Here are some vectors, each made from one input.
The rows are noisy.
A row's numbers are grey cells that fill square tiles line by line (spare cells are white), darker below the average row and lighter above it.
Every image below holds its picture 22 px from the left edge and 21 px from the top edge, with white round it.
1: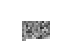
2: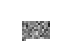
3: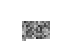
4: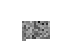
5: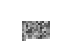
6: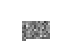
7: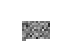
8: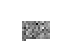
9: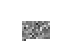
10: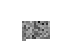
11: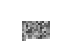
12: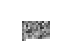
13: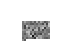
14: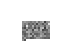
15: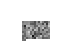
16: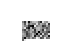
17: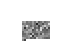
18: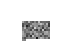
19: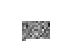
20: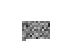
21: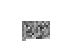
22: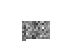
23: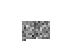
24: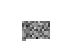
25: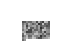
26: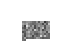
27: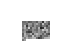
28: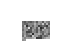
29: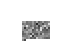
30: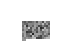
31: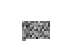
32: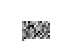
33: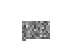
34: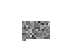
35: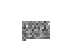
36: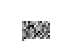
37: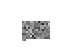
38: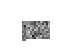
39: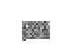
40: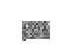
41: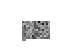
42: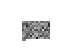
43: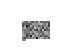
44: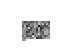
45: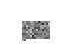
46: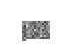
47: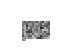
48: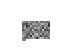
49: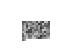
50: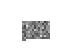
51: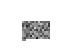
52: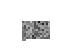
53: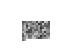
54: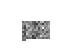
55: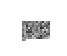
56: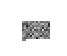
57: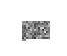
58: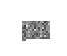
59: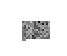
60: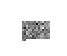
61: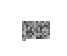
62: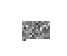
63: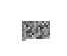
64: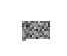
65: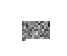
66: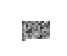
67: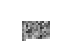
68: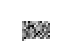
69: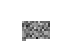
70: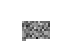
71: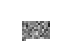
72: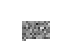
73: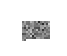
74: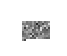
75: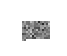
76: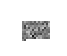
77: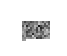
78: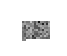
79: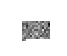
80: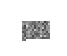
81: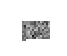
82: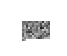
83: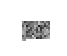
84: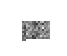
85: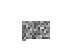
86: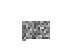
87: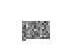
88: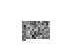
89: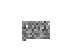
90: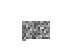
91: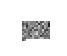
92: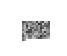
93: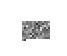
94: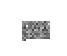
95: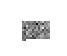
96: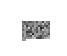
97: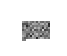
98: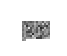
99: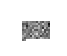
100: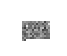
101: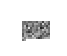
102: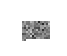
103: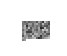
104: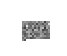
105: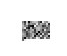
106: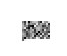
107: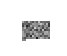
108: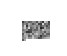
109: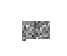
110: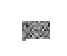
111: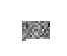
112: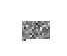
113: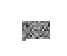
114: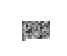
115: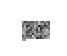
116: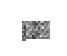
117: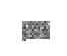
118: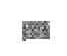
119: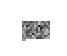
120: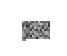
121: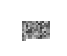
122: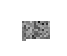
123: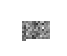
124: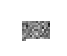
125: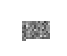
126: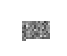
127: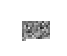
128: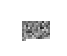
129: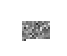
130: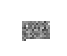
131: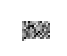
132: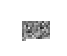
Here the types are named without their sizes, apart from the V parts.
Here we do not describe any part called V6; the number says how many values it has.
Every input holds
either a true/false value and a value of V6, or a list of points on a line.
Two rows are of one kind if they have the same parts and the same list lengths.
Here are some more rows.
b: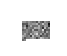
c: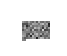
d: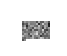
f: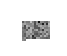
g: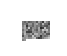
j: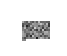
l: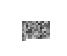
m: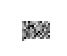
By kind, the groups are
b, c, d, j
f
g, l
m

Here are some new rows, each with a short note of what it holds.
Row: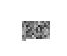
a list of two items
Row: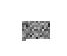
a list of one item
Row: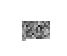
a list of two items
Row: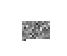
a true/false value and a value of V6
